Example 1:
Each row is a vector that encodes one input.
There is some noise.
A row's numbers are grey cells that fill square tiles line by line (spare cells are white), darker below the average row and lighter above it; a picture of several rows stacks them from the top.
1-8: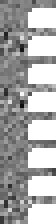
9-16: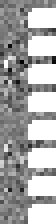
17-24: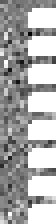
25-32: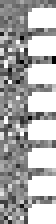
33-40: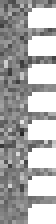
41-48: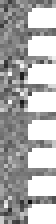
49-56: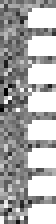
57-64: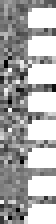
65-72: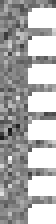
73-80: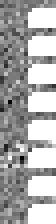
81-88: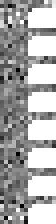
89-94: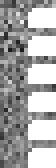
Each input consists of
one of 8 labels, a point on a 5-point line and a point on an 8-point line.
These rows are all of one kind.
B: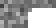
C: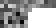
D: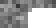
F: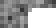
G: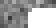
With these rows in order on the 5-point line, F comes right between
D and G.
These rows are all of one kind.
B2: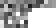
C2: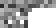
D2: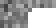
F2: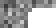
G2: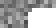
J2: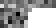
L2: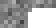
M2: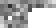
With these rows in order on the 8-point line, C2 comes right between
F2 and G2.
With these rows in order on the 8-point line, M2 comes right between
D2 and J2.
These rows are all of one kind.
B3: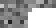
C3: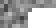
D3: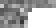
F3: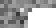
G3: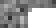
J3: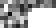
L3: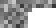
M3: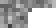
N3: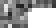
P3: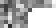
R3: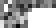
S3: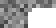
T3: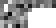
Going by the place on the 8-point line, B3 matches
G3, L3 and S3.
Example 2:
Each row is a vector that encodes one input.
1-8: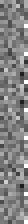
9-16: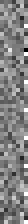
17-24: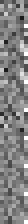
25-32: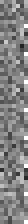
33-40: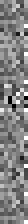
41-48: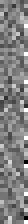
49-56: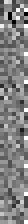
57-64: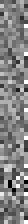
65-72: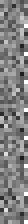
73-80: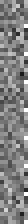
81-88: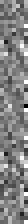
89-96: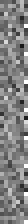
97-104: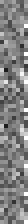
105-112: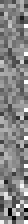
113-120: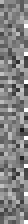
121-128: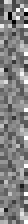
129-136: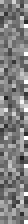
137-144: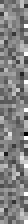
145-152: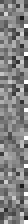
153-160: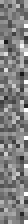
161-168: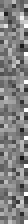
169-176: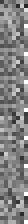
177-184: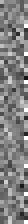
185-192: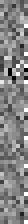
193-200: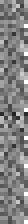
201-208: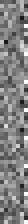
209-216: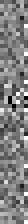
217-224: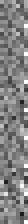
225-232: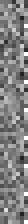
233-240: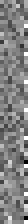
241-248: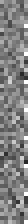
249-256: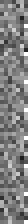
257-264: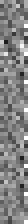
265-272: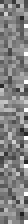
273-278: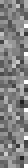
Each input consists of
a list of up to two points on a 9-point line.
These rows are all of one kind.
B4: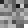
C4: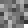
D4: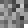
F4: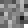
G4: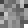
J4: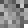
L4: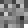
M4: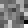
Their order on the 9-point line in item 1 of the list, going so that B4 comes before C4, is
B4, D4, J4, L4, G4, F4, C4, M4.
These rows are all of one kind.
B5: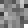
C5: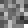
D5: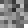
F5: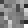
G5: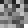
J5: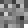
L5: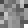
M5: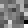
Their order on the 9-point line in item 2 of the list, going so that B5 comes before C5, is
F5, L5, B5, D5, M5, C5, J5, G5.
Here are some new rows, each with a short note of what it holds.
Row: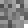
a list of one item
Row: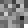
a list of two items
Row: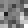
a list of one item
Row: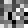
the empty list
